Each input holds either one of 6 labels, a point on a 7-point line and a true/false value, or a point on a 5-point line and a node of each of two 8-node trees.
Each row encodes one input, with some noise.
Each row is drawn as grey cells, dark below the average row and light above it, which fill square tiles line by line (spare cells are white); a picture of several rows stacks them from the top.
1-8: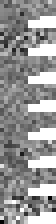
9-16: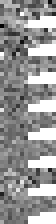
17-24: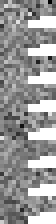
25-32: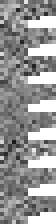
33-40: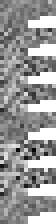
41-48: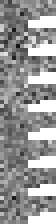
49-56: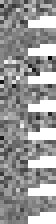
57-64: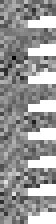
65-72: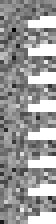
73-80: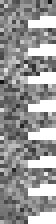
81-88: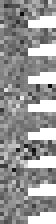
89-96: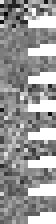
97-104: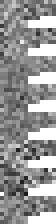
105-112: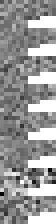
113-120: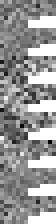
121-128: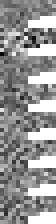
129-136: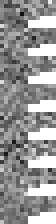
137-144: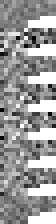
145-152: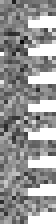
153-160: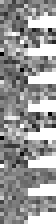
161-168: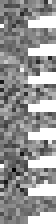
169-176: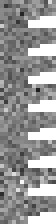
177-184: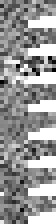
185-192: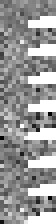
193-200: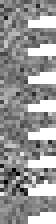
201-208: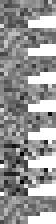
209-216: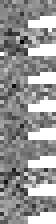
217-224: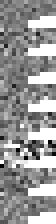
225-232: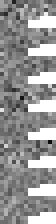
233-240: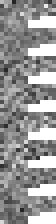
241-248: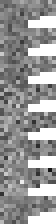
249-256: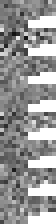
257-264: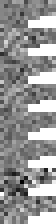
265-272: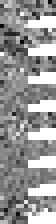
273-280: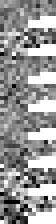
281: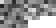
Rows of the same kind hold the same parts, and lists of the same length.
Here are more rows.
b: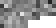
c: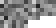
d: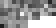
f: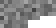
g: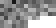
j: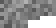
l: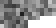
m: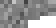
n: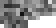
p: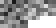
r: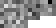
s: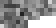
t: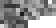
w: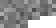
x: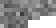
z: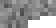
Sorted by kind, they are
b, c, d, g, p, r
f, j, l, m, n, s, t, w, x, z

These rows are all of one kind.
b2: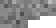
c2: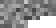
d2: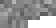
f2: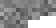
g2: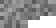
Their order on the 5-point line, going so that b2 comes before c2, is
b2, d2, g2, c2, f2.
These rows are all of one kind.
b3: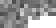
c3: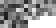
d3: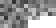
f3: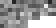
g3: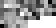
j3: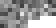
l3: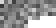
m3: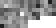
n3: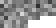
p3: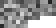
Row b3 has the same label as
c3, g3, j3 and m3.
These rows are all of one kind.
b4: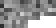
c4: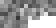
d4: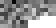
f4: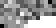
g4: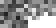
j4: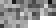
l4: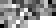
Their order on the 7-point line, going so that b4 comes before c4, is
d4, l4, f4, b4, j4, c4, g4.
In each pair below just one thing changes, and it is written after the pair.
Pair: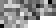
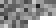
the place on the 7-point line
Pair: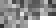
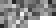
the place on the 7-point line
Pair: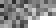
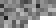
the true/false value
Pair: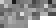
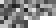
the true/false value
